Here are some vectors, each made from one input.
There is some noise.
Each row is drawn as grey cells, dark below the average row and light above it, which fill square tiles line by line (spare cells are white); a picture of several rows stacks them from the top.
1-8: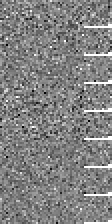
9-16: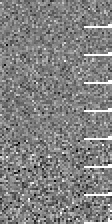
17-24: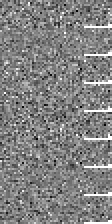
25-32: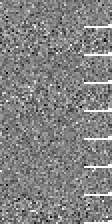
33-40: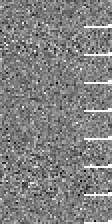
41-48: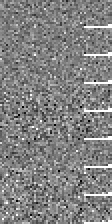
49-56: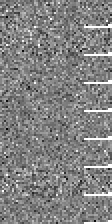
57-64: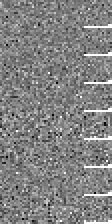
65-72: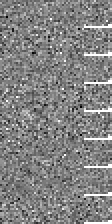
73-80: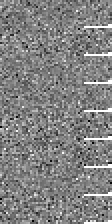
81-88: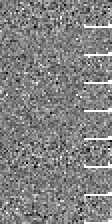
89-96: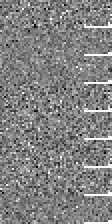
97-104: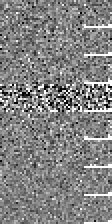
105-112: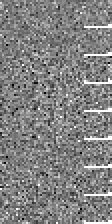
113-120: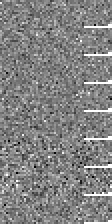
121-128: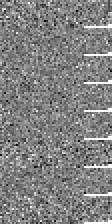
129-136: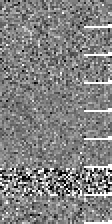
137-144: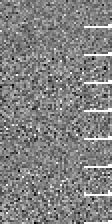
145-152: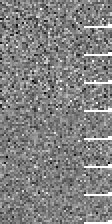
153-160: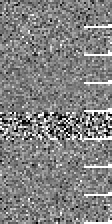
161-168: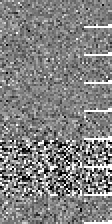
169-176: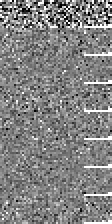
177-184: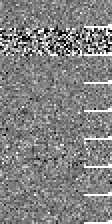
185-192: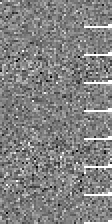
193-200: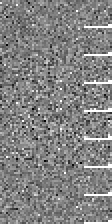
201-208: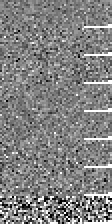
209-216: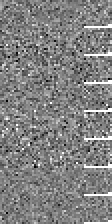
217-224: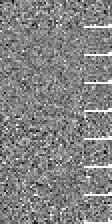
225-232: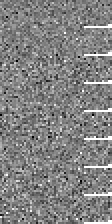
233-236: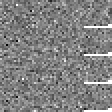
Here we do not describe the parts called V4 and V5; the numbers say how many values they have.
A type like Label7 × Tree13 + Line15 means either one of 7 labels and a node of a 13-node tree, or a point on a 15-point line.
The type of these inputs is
(Bool × V4 + V5) × Circle9 × Tree10 + Unit.
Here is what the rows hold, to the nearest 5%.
About 95% of them hold a point on a 9-point circle and a node of a 10-node tree, together with either a true/false value and a value of V4, or a value of V5. The rest hold a fixed value.
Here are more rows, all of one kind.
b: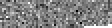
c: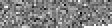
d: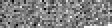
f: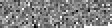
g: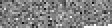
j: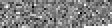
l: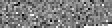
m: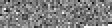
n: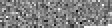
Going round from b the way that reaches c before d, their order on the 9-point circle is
b, g, c, j, l, d, f, n, m.
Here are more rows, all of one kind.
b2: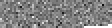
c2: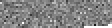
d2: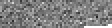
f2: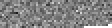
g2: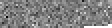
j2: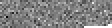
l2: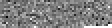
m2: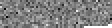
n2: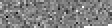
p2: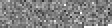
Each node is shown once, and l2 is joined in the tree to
g2.
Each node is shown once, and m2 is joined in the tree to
j2.
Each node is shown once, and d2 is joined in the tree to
g2.
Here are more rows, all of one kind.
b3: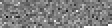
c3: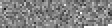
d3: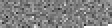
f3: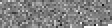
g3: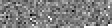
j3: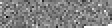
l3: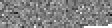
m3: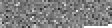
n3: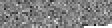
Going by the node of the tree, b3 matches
g3 and m3.
